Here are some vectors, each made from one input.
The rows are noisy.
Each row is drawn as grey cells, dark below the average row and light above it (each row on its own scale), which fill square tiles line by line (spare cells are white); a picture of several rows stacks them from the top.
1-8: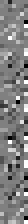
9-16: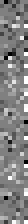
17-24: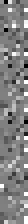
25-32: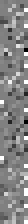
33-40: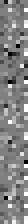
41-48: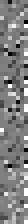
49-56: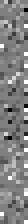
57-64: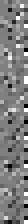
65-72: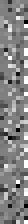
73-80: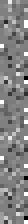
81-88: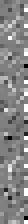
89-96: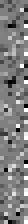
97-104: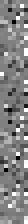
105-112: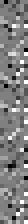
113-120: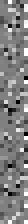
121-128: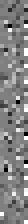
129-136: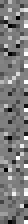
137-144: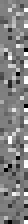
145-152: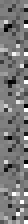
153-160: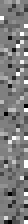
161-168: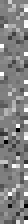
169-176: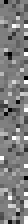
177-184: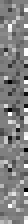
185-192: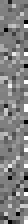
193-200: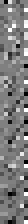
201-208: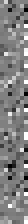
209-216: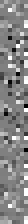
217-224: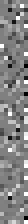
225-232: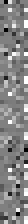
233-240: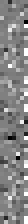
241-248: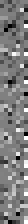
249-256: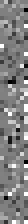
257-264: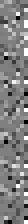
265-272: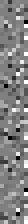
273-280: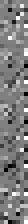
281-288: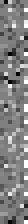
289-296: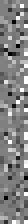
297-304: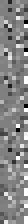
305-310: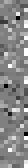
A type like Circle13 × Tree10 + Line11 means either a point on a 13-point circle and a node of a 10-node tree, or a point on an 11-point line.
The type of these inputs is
Bool × Label9.
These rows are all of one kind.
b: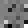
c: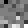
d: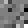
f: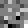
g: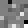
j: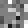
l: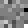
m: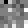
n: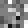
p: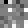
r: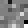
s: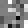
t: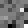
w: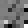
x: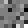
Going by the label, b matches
j, n, s and w.
